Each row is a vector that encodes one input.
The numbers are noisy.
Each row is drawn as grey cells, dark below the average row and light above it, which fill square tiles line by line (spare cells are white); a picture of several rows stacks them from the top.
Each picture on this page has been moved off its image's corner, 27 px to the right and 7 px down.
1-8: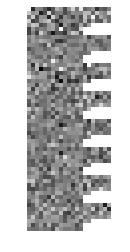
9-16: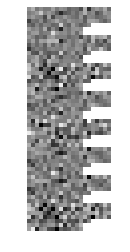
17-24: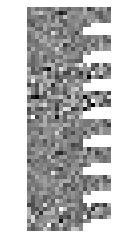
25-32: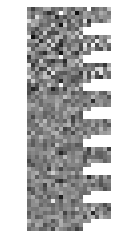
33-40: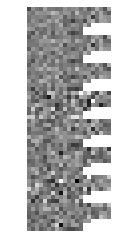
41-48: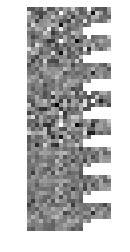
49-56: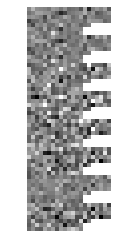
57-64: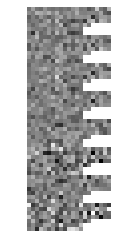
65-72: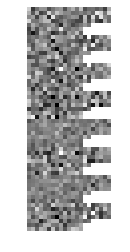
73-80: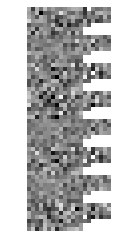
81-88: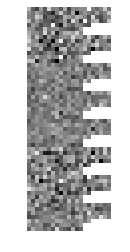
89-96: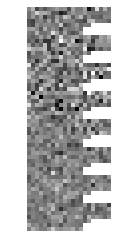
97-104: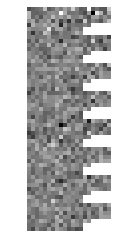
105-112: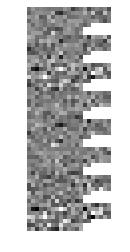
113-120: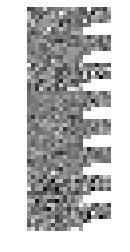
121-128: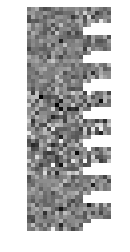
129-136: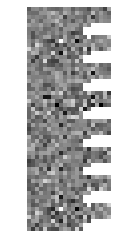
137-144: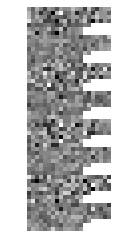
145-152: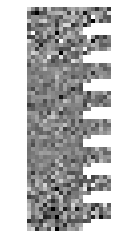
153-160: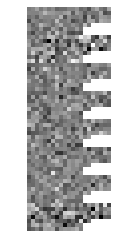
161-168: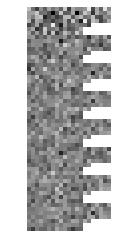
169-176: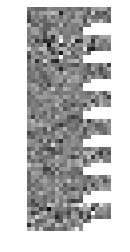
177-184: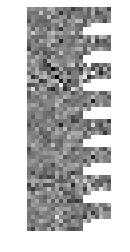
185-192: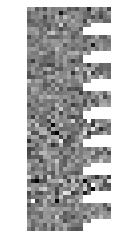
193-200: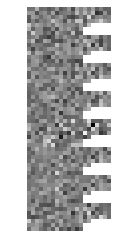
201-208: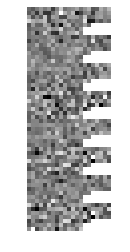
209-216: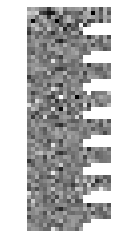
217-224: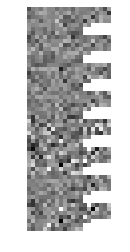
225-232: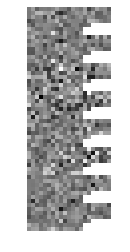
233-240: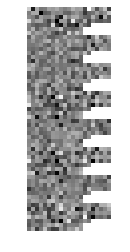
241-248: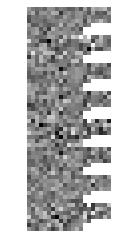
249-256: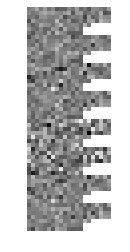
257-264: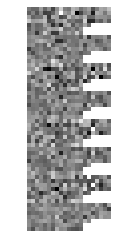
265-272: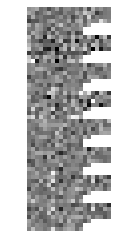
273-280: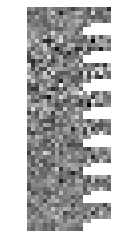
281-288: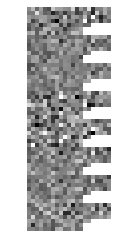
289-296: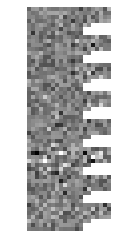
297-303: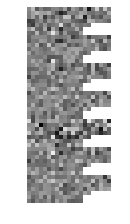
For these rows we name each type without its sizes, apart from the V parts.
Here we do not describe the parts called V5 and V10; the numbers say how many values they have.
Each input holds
a point on a line, together with either a node of a tree, a true/false value and a value of V5, or a value of V10.
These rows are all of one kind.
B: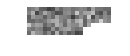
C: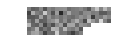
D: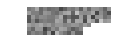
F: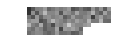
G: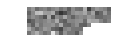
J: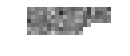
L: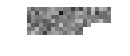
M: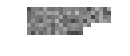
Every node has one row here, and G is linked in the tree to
M.
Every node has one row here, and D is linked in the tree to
J.
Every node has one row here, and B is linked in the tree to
C and F.
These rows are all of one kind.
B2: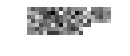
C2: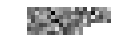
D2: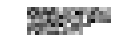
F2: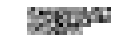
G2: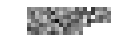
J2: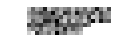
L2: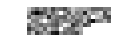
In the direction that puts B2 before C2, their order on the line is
B2, L2, G2, C2, D2, J2, F2.
